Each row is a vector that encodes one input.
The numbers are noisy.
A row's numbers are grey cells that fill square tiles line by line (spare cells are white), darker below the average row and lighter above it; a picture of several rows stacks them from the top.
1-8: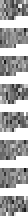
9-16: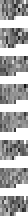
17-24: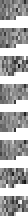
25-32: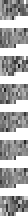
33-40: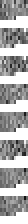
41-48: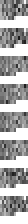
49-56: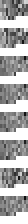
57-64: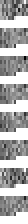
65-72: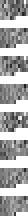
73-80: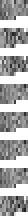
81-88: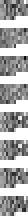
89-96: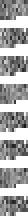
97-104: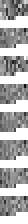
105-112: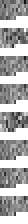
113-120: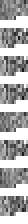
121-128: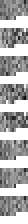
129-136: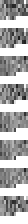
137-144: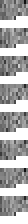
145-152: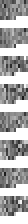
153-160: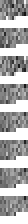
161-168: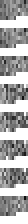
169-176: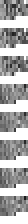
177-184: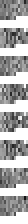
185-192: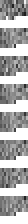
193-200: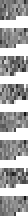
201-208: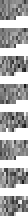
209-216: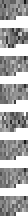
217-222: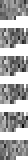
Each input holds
either a point on each of three 10-point lines, or a point on an 11-point line.
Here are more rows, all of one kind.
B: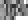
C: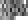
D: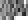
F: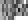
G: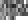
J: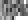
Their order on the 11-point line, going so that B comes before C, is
J, B, G, D, C, F.
